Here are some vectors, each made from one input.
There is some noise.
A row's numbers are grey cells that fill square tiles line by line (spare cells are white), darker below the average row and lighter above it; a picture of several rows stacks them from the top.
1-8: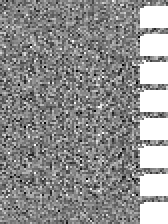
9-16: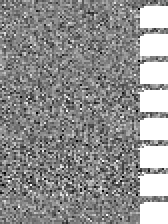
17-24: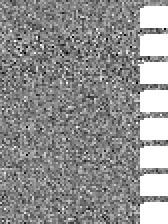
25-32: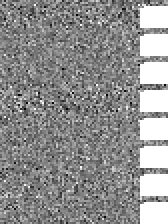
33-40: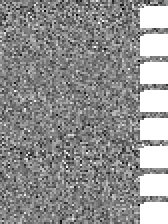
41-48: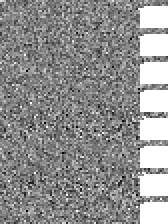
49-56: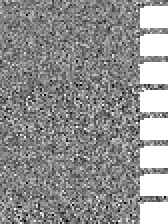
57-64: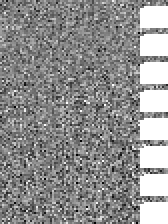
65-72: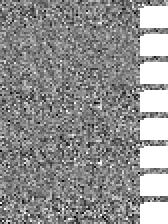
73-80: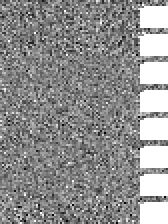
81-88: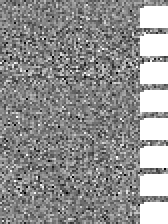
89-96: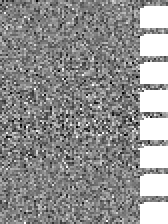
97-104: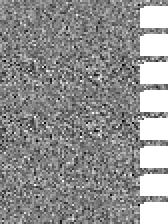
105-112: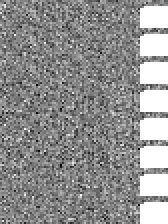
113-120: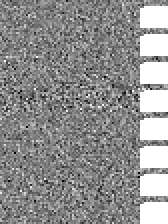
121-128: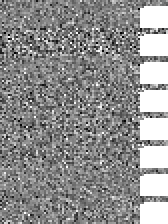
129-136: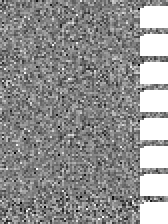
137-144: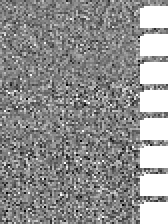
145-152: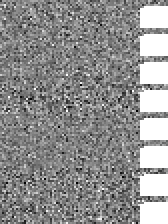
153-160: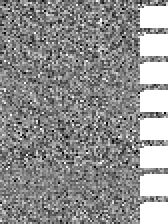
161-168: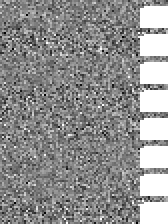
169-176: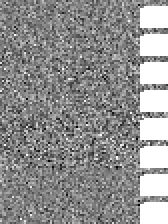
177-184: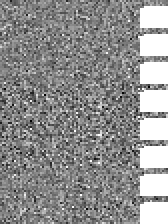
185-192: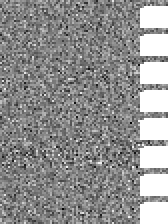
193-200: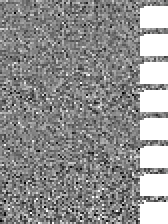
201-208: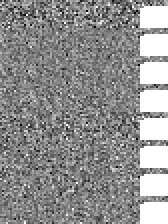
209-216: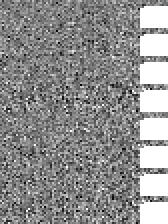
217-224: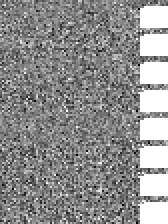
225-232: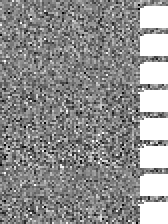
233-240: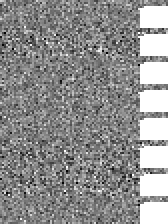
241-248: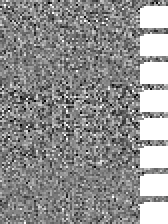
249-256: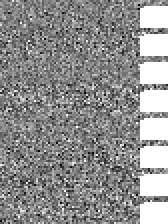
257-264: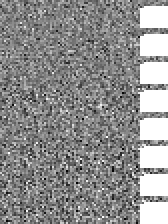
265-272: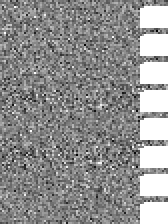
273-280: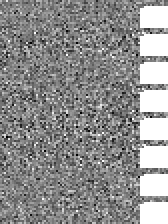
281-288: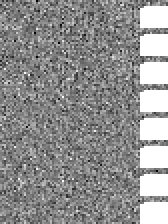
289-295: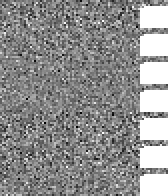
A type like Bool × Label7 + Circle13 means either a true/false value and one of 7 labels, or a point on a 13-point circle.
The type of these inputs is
Line8 × Line8 + List3(Line6).
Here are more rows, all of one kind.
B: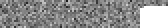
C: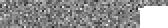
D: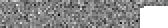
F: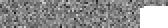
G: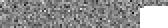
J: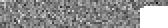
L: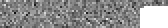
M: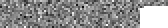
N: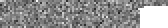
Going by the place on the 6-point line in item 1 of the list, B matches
F and G.
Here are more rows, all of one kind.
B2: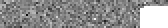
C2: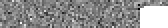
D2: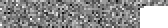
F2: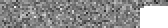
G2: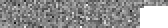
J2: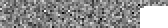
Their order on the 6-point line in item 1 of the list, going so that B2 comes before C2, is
F2, B2, D2, C2, J2, G2.
